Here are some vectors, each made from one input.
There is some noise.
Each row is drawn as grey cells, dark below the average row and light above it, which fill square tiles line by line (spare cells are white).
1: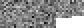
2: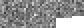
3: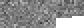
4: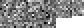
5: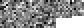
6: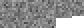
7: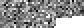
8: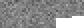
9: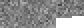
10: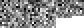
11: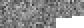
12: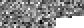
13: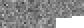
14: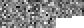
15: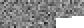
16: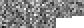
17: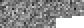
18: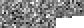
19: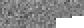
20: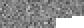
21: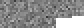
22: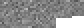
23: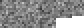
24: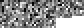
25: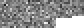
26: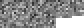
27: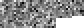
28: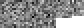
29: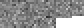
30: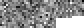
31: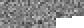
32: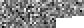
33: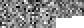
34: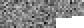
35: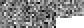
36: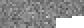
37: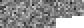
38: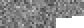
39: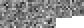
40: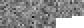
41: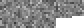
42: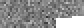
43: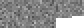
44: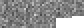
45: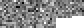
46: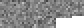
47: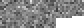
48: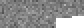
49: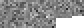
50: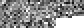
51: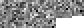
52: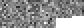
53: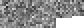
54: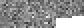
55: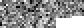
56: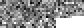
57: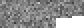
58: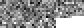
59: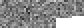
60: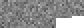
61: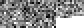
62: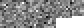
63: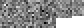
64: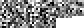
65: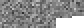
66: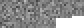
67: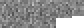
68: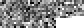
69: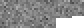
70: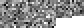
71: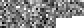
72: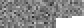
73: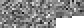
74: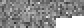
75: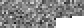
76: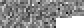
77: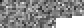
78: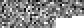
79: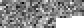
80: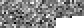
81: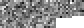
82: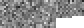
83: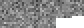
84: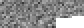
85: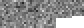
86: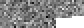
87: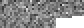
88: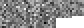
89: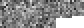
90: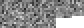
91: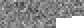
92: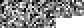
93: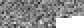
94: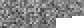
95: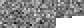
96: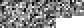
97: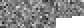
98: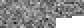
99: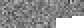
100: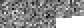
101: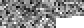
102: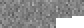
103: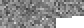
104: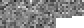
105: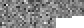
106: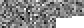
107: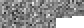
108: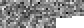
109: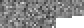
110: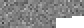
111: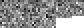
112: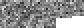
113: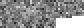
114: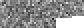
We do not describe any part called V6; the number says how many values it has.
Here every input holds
either a point on an 8-point line and a value of V6, or a node of a 9-node tree.
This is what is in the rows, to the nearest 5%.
About 55% of them hold a point on an 8-point line and a value of V6. The rest hold a node of a 9-node tree.
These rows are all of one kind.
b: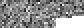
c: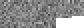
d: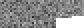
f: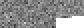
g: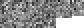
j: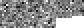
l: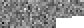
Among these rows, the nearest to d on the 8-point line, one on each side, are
b and f.
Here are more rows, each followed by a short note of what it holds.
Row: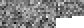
a point on an 8-point line and a value of V6
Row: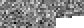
a node of a 9-node tree
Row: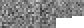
a node of a 9-node tree
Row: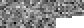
a point on an 8-point line and a value of V6
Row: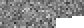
a point on an 8-point line and a value of V6
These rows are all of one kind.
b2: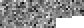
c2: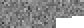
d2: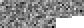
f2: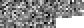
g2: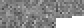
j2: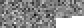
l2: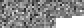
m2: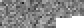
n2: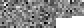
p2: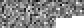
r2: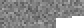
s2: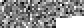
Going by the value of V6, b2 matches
m2, n2 and s2.
